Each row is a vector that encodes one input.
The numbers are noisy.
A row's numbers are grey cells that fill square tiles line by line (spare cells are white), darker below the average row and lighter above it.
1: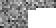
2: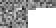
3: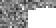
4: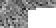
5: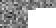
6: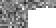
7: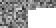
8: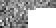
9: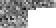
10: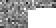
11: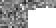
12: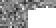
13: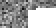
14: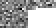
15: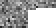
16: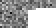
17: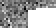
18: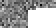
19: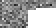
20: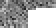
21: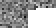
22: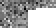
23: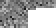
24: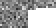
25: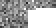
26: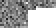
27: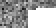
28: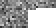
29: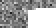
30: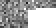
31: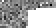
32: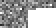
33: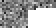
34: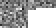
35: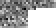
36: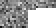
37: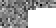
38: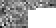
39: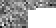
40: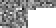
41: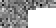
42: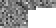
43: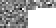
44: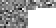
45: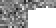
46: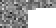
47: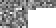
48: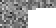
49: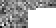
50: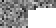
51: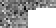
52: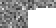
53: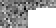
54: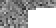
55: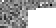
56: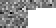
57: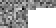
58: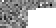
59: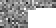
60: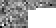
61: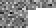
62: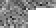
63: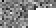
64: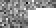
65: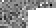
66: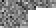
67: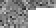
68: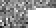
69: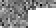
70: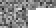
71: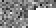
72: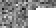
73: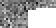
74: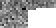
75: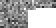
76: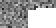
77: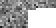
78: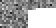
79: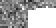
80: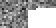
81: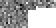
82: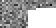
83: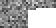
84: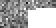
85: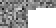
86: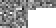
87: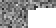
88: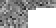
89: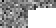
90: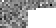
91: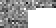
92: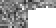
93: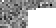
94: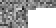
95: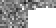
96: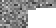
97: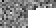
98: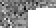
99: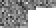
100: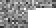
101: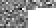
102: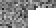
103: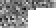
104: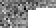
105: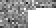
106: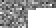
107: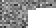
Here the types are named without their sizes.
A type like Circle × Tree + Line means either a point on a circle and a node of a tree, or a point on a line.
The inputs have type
Bool × (Circle + Tree).
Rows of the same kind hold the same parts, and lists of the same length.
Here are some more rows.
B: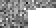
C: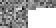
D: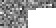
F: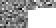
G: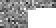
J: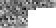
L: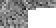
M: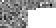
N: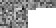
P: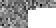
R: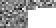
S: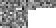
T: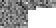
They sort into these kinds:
B, C, D, G, N, S
F, J, L, M, P, R, T

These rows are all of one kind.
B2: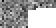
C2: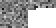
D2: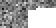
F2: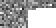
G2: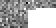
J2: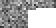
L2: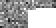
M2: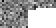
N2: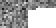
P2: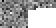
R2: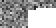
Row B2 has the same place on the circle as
J2, M2, P2 and R2.
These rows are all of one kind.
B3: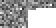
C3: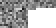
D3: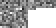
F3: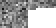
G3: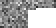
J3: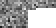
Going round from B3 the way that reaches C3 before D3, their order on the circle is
B3, G3, J3, F3, C3, D3.
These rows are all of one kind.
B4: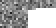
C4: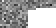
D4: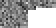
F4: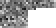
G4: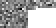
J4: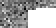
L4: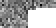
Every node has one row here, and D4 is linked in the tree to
B4 and G4.
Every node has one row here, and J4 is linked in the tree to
L4.
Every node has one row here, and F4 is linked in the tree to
C4.
